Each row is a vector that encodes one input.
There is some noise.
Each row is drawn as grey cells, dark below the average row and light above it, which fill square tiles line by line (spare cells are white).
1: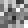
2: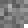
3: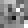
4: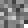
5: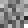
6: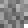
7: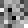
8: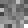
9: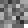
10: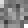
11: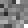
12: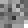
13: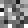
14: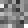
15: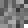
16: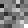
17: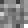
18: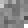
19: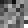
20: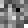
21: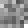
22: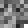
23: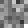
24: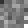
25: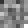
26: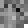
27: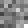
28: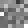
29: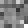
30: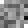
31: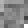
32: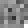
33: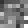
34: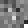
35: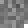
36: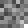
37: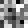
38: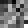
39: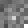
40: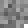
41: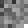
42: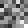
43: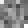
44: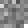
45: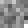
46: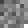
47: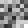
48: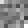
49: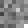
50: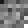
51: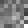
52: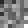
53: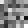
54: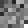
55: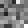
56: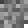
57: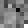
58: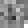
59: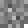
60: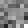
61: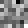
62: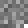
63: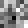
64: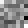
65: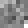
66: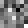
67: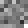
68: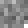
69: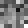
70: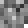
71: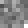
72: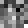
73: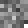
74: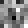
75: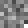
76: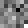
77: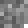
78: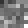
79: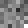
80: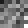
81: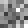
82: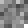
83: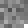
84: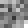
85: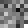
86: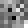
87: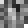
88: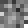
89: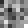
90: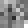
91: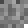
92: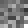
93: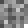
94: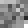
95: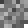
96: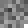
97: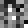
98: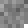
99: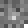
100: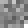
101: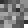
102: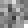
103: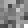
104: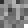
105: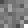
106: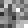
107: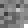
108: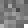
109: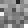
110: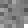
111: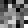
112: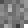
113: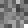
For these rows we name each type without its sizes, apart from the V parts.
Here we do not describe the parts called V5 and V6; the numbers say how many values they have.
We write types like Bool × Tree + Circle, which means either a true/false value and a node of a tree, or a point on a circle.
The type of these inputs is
(Bool × V5 + V6) × Label.
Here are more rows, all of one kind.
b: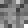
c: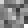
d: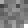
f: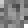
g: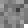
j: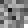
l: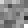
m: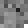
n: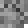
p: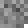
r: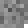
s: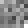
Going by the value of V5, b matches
c, l and s.
